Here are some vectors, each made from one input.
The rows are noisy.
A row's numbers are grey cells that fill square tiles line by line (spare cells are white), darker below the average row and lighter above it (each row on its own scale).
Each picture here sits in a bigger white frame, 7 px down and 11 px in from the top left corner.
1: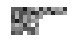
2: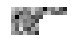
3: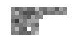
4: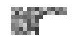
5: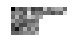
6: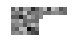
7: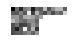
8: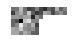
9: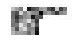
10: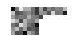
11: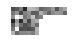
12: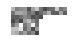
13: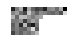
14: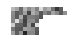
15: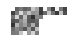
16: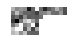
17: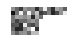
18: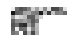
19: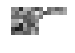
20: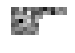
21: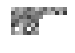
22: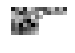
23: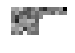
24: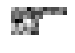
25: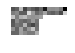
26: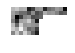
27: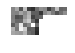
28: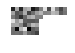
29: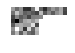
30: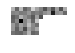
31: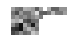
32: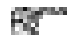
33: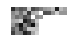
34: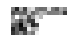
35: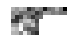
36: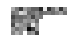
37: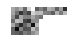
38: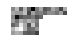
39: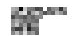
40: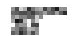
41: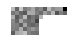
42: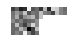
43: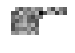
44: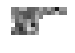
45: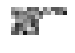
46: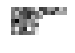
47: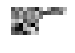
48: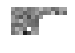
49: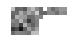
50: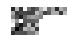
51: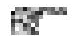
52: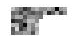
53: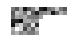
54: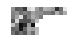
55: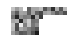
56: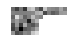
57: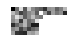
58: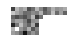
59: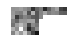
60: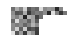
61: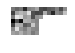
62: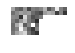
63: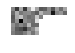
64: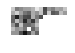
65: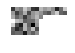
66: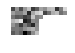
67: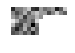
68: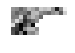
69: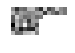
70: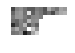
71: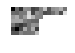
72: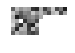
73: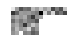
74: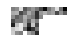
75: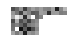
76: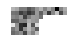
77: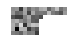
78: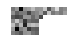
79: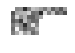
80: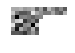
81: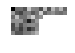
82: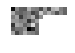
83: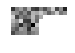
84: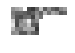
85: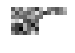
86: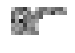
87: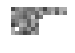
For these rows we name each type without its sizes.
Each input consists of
two labels.
